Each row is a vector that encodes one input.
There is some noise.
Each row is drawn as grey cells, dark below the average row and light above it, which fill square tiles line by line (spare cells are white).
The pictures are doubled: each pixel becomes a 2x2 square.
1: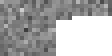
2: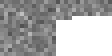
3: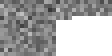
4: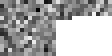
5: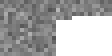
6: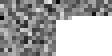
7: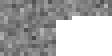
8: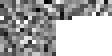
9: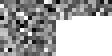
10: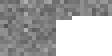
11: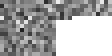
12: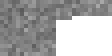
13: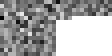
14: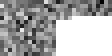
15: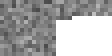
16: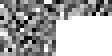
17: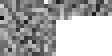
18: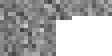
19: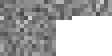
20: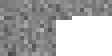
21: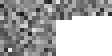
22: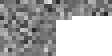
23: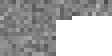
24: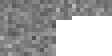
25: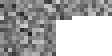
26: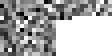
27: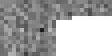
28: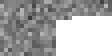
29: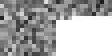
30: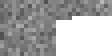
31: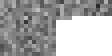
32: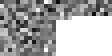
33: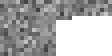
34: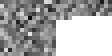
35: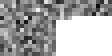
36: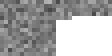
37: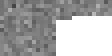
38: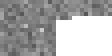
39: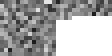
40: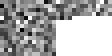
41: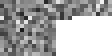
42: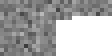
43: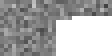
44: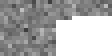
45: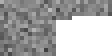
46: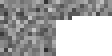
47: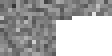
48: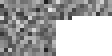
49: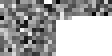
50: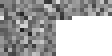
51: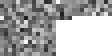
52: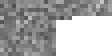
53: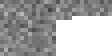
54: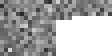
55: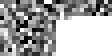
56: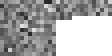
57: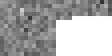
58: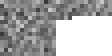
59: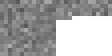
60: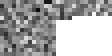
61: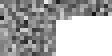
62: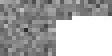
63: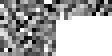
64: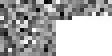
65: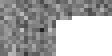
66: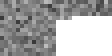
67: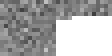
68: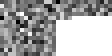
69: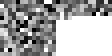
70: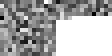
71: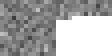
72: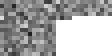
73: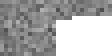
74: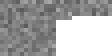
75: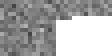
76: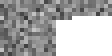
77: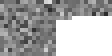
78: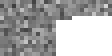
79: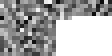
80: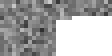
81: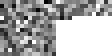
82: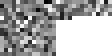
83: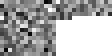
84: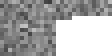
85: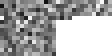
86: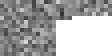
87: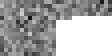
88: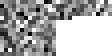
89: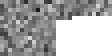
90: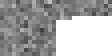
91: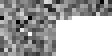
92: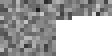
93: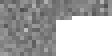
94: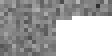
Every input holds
three true/false values, together with either one of 5 labels, or a node of a 7-node tree.
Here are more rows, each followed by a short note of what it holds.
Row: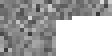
one of 5 labels and three true/false values
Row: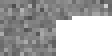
a node of a 7-node tree and three true/false values
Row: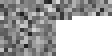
one of 5 labels and three true/false values
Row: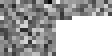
a node of a 7-node tree and three true/false values
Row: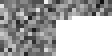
a node of a 7-node tree and three true/false values
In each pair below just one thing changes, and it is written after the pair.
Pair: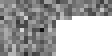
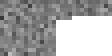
the label
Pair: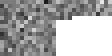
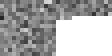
the label
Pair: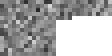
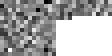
the label
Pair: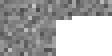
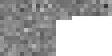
the label
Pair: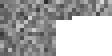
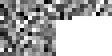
the label
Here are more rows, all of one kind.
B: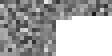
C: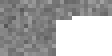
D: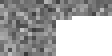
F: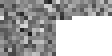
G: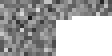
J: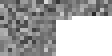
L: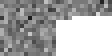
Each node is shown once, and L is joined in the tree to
J.
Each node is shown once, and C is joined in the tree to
F and G.
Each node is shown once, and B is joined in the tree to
D.
